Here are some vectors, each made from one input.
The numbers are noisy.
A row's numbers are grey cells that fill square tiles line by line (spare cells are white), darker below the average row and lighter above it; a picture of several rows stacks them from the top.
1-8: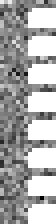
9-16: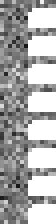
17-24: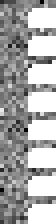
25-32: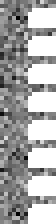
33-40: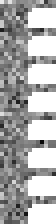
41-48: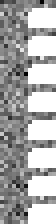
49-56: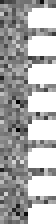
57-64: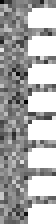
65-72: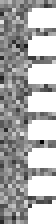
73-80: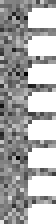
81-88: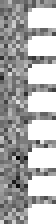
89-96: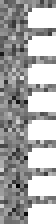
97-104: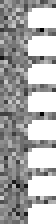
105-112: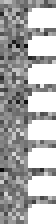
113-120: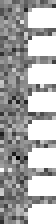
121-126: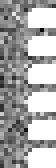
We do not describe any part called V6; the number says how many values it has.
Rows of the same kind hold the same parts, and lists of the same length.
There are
3 kinds of row.
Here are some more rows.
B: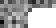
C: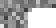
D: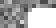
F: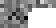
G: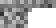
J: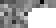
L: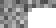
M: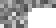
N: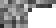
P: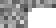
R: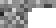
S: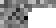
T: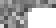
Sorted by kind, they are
B, J, N
C, D, G, L, M, P, R, T
F, S

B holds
a point on a 4-point line and a true/false value.
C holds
a true/false value and a value of V6.
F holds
a point on a 5-point line.
